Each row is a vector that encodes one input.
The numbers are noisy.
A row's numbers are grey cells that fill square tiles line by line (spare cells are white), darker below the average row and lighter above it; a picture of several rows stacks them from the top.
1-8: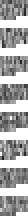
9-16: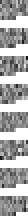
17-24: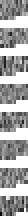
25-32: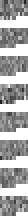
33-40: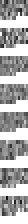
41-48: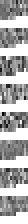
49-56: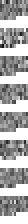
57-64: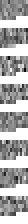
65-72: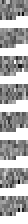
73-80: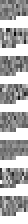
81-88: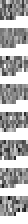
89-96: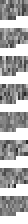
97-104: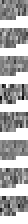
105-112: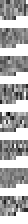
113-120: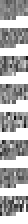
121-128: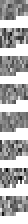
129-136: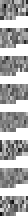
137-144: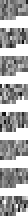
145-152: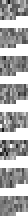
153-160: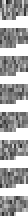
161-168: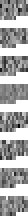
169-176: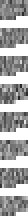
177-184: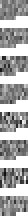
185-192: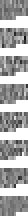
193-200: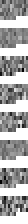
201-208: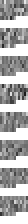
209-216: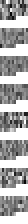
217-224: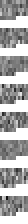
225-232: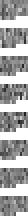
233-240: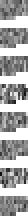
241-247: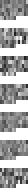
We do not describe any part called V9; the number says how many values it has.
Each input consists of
a point on an 8-point line, together with either a point on an 18-point circle, or a value of V9.
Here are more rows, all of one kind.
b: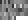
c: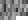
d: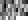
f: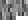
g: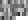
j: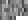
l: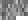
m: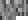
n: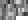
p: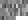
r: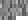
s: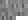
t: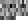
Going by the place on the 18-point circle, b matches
f and j.
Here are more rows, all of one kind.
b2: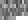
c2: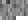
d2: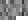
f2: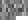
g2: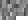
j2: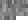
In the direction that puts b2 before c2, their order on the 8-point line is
j2, b2, f2, d2, c2, g2.
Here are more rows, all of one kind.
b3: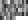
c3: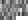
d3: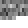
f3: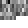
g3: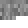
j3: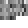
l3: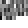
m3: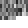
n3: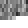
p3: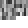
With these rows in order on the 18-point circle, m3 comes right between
b3 and f3.
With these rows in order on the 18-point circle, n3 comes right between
b3 and j3.
